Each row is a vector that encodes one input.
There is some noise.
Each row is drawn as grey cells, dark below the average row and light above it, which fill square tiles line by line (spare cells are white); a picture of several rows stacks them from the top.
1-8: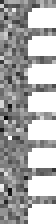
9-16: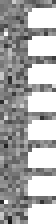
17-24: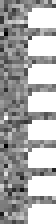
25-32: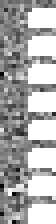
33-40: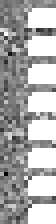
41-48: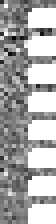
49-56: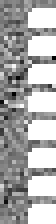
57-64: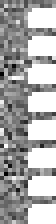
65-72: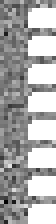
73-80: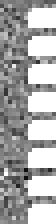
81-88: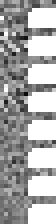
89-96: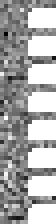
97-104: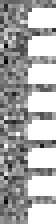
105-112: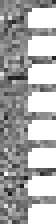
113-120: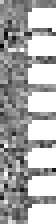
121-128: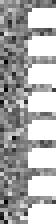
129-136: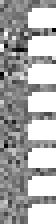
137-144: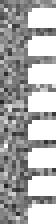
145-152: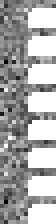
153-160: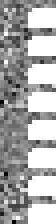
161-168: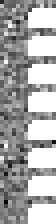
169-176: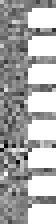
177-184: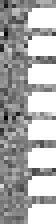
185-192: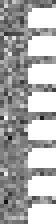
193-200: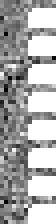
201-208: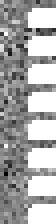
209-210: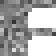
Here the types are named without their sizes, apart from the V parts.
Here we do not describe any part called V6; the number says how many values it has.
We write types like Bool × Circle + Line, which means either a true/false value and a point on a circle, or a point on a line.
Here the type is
(Bool × Label + V6) × Tree + Line.
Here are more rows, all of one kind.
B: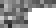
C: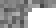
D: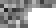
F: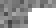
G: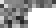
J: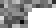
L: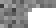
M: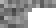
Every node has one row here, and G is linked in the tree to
B, F and J.
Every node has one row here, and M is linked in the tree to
C and J.
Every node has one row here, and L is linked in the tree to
D.
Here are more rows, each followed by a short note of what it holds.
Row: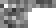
a label, a node of a tree and a true/false value
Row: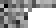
a label, a node of a tree and a true/false value
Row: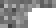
a label, a node of a tree and a true/false value
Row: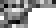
a node of a tree and a value of V6
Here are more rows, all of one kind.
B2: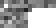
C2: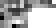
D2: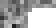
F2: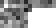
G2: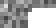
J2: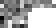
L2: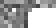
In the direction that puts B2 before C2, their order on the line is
F2, B2, G2, J2, L2, C2, D2.
